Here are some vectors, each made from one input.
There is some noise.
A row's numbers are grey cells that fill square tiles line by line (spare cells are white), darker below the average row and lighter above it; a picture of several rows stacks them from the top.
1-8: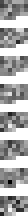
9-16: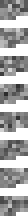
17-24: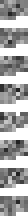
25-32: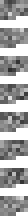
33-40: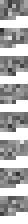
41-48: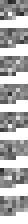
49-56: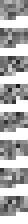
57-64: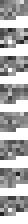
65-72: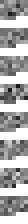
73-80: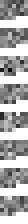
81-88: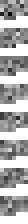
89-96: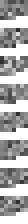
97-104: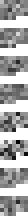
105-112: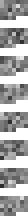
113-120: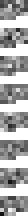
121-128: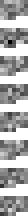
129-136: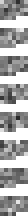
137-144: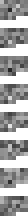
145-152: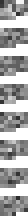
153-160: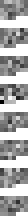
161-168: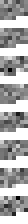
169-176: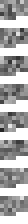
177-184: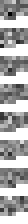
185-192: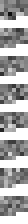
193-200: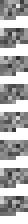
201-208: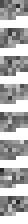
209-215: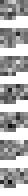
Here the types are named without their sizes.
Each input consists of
either a label, or a point on each of two lines.
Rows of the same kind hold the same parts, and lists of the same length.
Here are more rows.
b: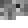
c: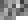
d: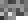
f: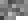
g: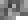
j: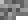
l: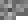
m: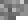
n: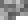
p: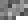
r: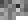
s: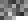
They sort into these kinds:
b, c, m, n, r
d, f, g, j, l, p, s

